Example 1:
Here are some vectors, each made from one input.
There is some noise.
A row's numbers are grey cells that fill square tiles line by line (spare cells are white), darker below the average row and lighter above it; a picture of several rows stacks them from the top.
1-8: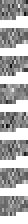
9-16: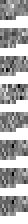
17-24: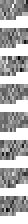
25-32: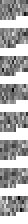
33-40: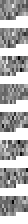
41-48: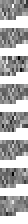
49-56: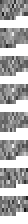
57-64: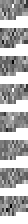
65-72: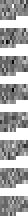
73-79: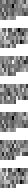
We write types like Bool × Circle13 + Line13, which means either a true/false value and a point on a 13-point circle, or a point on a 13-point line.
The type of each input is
List2(Line5).
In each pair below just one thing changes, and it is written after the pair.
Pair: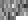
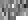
the place on the 5-point line in item 2 of the list
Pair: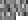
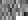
the place on the 5-point line in item 1 of the list
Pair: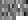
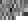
the place on the 5-point line in item 2 of the list
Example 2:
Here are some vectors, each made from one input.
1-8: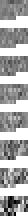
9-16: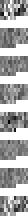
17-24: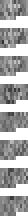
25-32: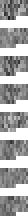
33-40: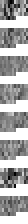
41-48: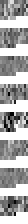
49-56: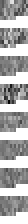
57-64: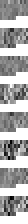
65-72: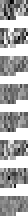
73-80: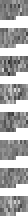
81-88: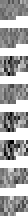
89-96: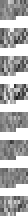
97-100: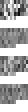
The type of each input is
Bool × Circle8 + Unit.
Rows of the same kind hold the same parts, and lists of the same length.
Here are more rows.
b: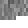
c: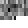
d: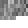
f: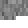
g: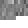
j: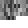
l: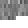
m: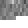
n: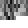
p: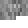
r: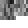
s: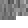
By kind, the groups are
b, d, f, g, j, l, m, n, p, r, s
c

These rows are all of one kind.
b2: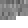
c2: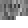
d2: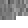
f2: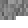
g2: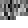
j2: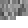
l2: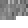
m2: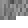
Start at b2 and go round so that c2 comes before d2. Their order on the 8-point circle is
b2, f2, j2, c2, d2, g2, m2, l2.
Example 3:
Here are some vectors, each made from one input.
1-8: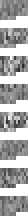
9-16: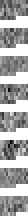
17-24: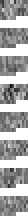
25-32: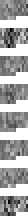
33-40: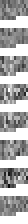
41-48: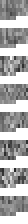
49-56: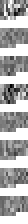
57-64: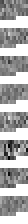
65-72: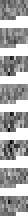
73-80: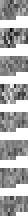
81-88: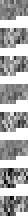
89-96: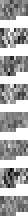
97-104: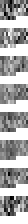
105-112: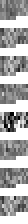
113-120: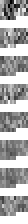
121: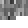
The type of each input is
Circle8 + Line7.
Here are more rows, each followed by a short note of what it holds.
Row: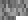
a point on a 7-point line
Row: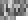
a point on an 8-point circle
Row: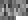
a point on a 7-point line
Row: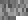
a point on a 7-point line
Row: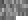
a point on a 7-point line
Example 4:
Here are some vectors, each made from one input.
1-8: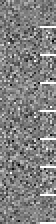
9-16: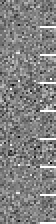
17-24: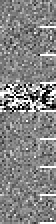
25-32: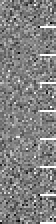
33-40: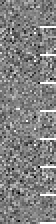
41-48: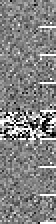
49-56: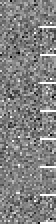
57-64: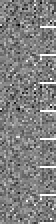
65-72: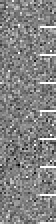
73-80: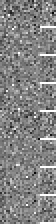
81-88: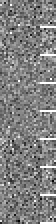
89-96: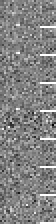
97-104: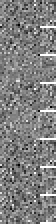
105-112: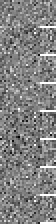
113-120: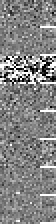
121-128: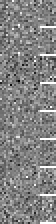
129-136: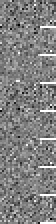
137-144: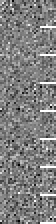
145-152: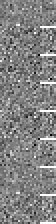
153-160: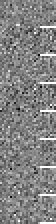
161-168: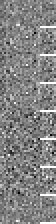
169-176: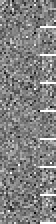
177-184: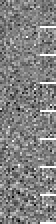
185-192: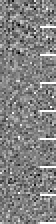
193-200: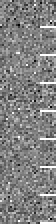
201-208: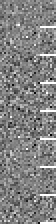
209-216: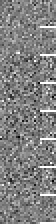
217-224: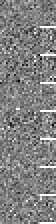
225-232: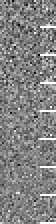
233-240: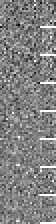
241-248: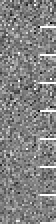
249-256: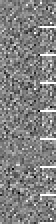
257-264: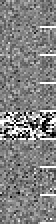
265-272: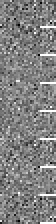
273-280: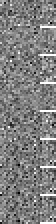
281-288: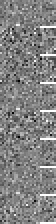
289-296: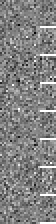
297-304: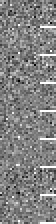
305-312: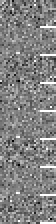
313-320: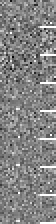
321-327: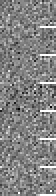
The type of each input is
Bool × Label8 + Unit.
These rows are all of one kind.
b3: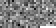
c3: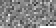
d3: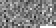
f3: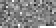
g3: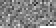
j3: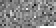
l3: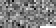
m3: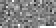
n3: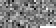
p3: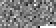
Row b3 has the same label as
j3, l3 and n3.
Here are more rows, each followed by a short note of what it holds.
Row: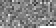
one of 8 labels and a true/false value
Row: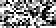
a fixed value
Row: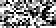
a fixed value
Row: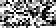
a fixed value
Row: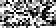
a fixed value
